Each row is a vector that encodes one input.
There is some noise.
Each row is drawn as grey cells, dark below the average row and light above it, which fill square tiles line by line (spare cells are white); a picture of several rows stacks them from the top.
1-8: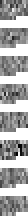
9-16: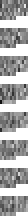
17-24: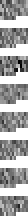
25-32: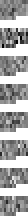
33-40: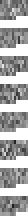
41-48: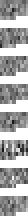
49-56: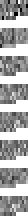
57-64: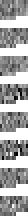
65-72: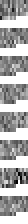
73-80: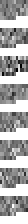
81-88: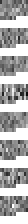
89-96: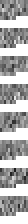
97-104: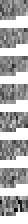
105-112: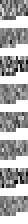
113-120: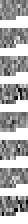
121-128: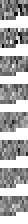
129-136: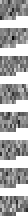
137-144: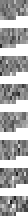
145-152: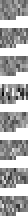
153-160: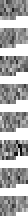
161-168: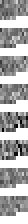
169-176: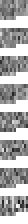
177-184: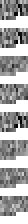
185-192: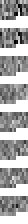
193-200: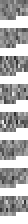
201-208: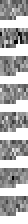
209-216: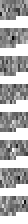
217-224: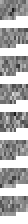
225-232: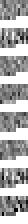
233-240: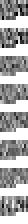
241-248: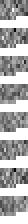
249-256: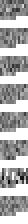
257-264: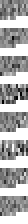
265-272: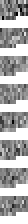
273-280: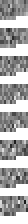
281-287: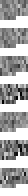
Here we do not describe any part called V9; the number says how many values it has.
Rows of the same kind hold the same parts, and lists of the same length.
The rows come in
4 kinds.
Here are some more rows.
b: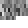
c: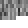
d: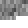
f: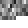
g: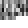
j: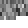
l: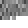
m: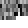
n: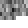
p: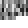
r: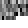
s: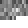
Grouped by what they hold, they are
b, c, d, j, l, n
f, s
g, p
m, r

